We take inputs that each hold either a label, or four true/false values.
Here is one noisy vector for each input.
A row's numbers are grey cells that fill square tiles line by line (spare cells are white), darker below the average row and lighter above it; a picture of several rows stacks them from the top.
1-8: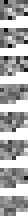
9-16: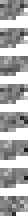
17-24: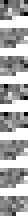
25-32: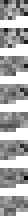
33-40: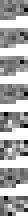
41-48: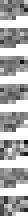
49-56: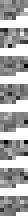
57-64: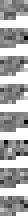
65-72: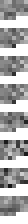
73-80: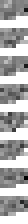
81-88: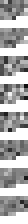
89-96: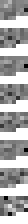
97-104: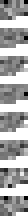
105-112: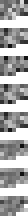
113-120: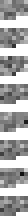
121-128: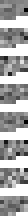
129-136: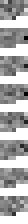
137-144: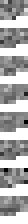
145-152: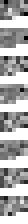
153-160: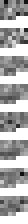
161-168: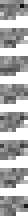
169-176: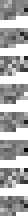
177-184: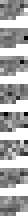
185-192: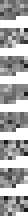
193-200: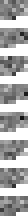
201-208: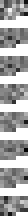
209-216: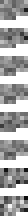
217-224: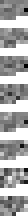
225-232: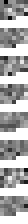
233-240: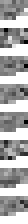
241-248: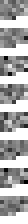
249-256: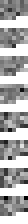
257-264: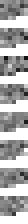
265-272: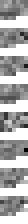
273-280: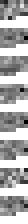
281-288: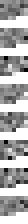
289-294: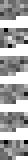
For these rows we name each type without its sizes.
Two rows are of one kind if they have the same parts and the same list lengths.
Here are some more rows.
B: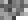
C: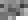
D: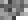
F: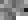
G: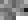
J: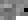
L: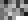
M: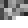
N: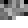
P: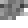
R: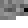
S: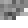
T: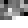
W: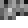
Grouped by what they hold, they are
B, C, D, F, G, J, P, R, S
L, M, N, T, W

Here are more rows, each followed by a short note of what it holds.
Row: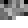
a label
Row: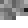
four true/false values
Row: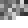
a label
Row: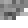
four true/false values
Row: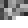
a label
